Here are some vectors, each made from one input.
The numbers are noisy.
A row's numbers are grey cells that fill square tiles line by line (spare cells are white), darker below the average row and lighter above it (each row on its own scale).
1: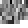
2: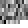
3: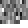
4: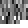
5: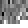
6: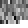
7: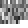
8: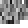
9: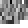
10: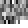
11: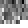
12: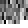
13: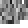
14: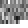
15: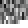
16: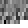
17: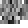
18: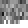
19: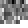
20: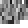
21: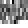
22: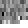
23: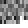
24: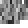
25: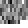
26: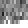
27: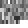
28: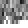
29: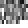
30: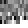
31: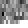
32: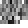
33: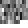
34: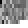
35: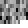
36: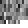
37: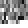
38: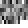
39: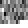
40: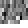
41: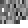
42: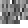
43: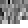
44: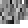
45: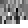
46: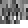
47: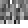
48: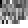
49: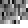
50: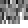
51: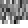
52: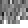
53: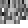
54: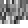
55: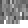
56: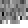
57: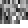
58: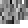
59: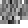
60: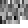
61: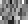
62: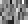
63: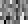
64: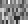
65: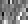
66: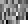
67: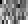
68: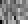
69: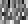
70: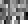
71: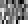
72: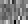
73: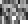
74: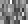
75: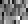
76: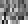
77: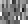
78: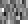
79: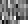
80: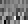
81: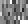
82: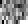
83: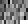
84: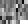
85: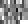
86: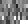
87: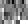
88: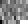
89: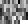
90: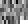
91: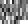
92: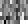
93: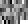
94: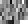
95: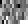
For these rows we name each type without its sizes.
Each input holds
a point on a line, together with either a fixed value, or a node of a tree.
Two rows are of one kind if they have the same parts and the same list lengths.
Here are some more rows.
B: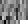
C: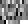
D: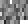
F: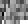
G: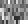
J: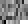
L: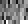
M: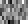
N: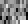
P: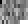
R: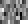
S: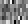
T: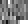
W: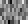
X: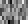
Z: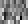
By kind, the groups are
B, C, D, F, G, J, L, N, P, R, S, T, Z
M, W, X

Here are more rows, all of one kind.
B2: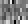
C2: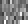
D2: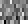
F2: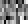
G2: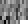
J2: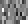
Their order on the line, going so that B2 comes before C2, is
G2, F2, D2, J2, B2, C2.
